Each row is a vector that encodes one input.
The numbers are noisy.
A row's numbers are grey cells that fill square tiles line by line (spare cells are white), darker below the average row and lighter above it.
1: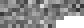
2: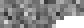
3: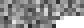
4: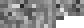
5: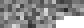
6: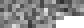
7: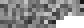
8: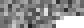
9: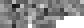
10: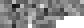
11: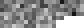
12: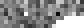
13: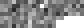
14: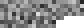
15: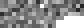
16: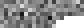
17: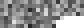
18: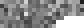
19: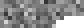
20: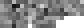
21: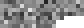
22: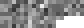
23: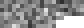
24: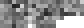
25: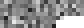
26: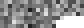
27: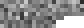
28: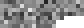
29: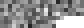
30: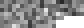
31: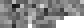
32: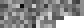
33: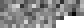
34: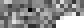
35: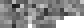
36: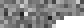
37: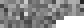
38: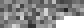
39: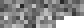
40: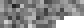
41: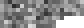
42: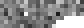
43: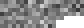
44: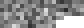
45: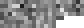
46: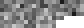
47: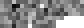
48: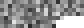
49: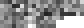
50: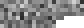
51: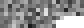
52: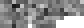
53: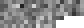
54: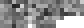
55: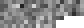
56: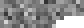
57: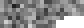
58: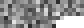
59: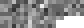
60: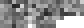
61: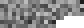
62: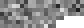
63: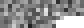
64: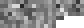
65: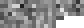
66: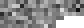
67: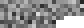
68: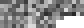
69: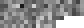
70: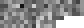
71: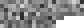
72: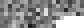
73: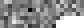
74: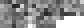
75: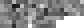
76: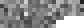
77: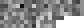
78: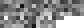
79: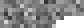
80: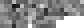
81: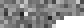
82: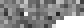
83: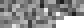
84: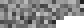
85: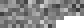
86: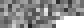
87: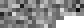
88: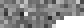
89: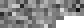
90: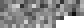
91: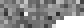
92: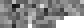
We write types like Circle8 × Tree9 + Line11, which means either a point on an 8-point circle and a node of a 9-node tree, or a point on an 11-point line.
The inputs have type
Line16.
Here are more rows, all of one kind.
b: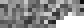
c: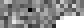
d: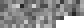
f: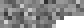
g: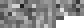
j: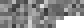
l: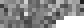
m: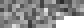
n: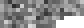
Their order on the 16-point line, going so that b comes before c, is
b, l, f, n, j, g, d, m, c.
